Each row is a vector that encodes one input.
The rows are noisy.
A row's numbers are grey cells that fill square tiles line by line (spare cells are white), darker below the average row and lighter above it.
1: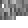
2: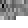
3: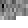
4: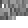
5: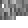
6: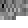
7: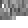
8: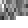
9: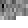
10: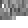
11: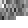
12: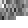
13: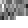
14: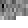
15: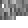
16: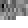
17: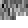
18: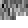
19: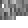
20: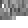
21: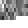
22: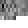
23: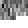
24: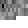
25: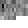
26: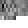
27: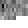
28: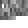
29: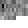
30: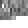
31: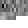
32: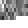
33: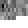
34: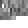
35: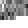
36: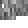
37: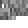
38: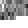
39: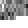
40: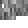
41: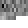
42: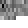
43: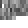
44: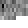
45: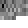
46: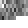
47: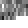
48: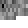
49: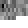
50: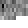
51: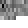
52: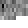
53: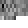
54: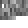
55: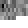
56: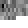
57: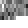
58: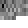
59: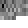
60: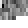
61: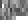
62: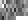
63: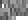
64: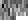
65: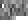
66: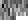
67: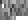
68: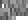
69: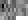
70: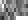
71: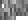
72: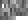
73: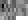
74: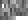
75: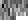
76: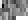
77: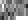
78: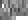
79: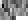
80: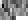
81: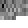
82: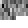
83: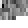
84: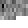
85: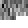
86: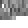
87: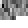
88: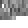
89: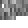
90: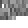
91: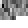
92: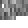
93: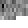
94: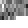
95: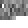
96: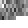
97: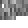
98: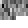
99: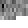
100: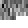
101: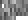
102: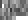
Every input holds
a true/false value, together with either one of 7 labels, or a point on a 4-point line.
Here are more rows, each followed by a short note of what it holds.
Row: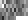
a point on a 4-point line and a true/false value
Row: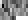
a point on a 4-point line and a true/false value
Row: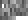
one of 7 labels and a true/false value
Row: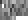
one of 7 labels and a true/false value
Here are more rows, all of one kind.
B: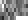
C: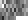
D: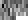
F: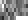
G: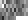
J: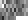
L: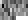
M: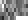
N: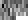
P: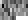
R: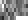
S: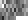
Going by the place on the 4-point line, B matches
F, M and R.
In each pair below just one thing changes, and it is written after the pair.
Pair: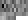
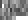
the true/false value
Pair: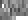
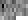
the true/false value
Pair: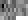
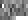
the true/false value
